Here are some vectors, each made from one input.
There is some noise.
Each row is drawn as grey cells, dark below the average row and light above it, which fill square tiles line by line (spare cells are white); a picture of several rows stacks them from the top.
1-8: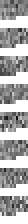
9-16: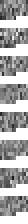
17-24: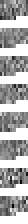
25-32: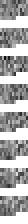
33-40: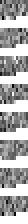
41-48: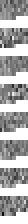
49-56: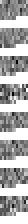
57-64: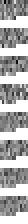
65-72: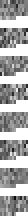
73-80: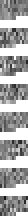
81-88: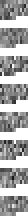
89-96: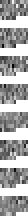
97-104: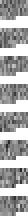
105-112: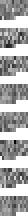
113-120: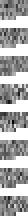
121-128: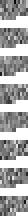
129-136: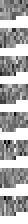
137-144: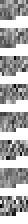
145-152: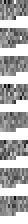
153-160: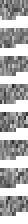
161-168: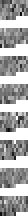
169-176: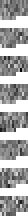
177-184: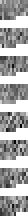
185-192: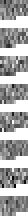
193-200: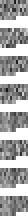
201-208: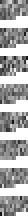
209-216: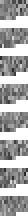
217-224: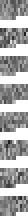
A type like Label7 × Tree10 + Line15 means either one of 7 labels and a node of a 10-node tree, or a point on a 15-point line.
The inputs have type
(Circle8 + Unit) × (Line7 + Line10).
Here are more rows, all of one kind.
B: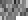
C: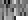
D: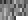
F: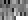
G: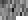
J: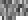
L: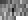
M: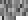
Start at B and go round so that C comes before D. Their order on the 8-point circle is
B, F, C, M, J, D, L, G.
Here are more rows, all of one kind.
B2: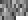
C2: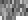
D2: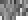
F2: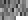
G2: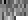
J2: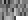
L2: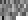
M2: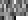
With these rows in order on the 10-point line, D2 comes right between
C2 and L2.
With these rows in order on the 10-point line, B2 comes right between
L2 and M2.
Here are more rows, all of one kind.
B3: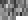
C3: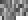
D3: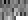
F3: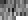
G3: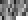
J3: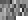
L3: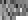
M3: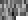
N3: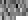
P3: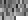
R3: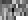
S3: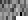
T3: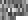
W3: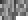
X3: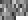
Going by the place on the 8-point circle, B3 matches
F3, G3, M3 and W3.
